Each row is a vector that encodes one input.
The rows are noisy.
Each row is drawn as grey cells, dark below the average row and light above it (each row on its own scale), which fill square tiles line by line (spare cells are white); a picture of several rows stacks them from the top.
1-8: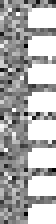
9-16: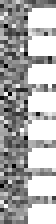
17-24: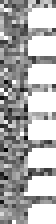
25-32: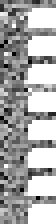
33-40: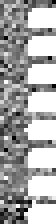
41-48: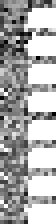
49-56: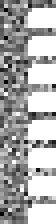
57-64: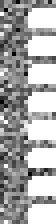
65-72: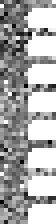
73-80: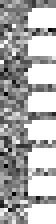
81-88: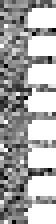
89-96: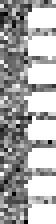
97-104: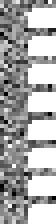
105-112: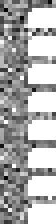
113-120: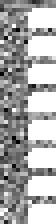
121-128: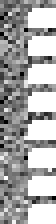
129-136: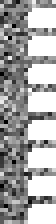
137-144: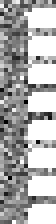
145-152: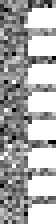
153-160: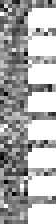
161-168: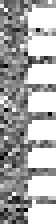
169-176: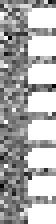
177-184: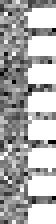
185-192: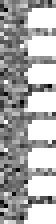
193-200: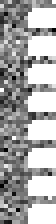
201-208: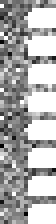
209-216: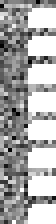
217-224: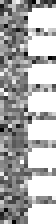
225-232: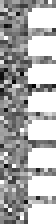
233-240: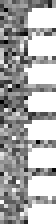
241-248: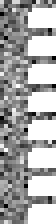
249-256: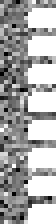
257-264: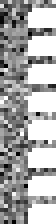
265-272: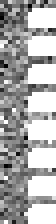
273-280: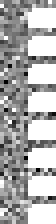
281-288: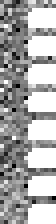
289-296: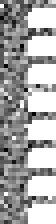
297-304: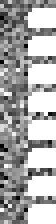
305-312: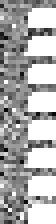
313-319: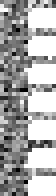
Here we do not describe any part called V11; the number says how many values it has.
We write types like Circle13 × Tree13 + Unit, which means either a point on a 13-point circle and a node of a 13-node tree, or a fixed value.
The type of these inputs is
Bool × (Line16 + V11).
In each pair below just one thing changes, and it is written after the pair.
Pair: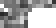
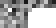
the true/false value
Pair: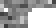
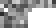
the place on the 16-point line
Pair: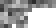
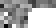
the place on the 16-point line
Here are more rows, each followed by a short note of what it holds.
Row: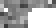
a point on a 16-point line and a true/false value
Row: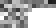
a point on a 16-point line and a true/false value
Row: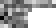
a true/false value and a value of V11
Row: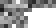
a point on a 16-point line and a true/false value
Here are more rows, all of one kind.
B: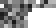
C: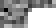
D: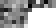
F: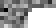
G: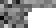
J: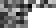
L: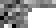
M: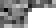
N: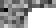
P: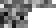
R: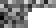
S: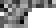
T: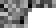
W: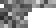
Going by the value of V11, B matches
D, F, N and W.
